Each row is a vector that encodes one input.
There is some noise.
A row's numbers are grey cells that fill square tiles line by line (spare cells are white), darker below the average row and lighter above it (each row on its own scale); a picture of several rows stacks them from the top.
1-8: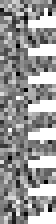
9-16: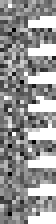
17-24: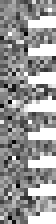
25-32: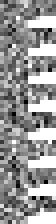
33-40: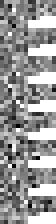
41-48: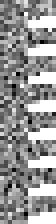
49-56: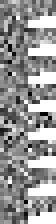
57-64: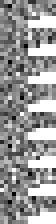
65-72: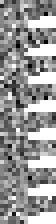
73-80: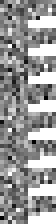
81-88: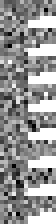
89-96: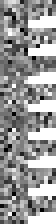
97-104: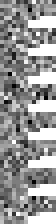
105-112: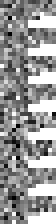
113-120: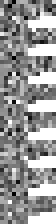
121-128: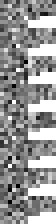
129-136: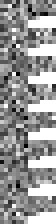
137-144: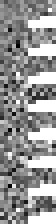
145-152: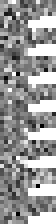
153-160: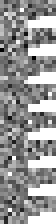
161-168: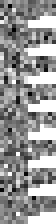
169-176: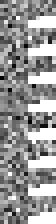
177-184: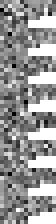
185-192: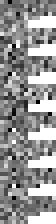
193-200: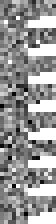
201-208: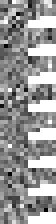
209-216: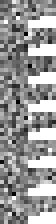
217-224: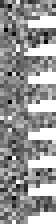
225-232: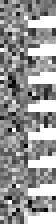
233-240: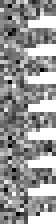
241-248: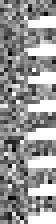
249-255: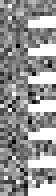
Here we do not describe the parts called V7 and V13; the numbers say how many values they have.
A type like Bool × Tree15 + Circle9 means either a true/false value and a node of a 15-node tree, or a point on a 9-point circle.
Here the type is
Bool × V7 + Tree8 × V13.
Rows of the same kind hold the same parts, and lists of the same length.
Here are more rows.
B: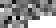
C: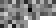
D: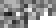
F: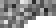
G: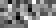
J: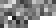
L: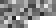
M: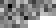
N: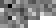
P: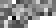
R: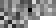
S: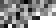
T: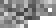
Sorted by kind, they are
B, C, F, G, L, M, N, R, S, T
D, J, P

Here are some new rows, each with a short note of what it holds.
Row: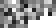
a true/false value and a value of V7
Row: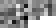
a true/false value and a value of V7
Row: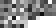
a node of an 8-node tree and a value of V13
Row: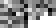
a true/false value and a value of V7
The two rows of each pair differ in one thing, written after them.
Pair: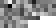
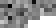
the value of V13
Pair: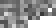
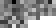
the value of V13
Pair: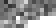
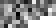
the node of the tree
